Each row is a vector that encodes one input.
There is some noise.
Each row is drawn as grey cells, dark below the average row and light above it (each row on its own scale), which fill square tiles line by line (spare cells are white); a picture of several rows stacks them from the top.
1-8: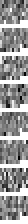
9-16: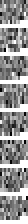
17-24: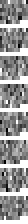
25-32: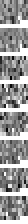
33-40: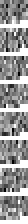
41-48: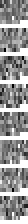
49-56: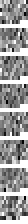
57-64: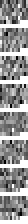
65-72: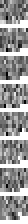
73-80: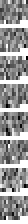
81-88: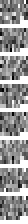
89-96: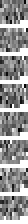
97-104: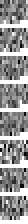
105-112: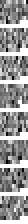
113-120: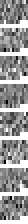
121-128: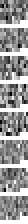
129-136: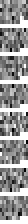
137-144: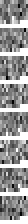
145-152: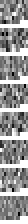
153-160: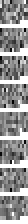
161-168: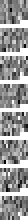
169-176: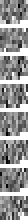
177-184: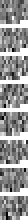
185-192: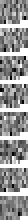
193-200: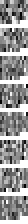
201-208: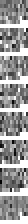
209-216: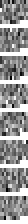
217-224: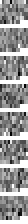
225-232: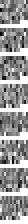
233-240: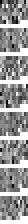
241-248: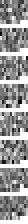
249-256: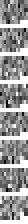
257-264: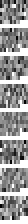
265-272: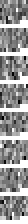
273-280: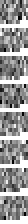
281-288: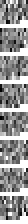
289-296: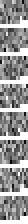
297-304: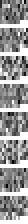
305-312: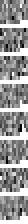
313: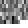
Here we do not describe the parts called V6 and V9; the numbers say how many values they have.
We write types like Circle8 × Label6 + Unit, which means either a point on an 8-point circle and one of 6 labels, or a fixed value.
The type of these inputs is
(Label12 × V9 + Line12 × (Tree11 + Unit)) × V6.
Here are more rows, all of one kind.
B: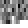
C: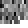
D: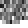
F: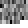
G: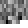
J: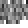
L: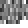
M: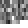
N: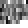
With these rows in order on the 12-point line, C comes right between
J and M.
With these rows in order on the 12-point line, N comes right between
B and G.
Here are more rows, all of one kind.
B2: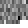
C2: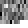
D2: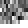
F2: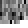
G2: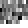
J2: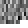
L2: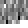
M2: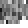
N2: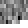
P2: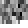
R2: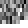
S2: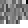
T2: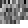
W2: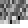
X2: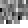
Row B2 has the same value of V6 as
G2, M2, S2 and X2.
